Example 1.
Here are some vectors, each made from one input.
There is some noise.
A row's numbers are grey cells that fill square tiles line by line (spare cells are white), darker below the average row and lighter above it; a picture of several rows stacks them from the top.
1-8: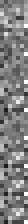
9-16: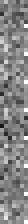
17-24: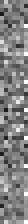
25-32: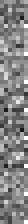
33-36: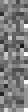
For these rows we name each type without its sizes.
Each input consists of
either a fixed value, or a point on each of two lines.
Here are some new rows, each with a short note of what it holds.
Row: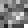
a fixed value
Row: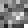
a fixed value
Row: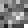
a fixed value
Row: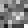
a fixed value
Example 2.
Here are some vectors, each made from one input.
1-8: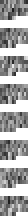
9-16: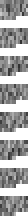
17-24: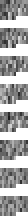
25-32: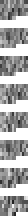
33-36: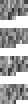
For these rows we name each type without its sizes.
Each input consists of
three true/false values.
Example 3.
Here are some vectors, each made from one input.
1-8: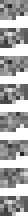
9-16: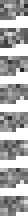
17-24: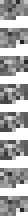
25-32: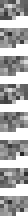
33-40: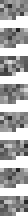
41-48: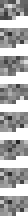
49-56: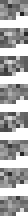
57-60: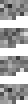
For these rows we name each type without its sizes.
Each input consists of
a point on a line.
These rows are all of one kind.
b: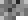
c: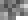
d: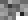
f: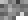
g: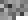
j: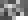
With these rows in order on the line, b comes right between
c and f.
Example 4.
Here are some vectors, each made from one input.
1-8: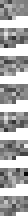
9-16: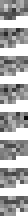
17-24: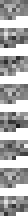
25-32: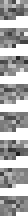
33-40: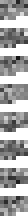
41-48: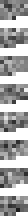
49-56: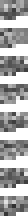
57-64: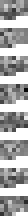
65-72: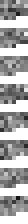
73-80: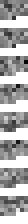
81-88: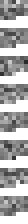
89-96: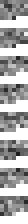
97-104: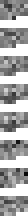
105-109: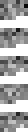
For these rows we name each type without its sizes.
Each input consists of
a point on a circle.
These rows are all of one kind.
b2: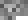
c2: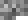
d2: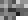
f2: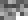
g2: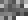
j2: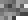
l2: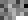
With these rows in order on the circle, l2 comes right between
b2 and f2.
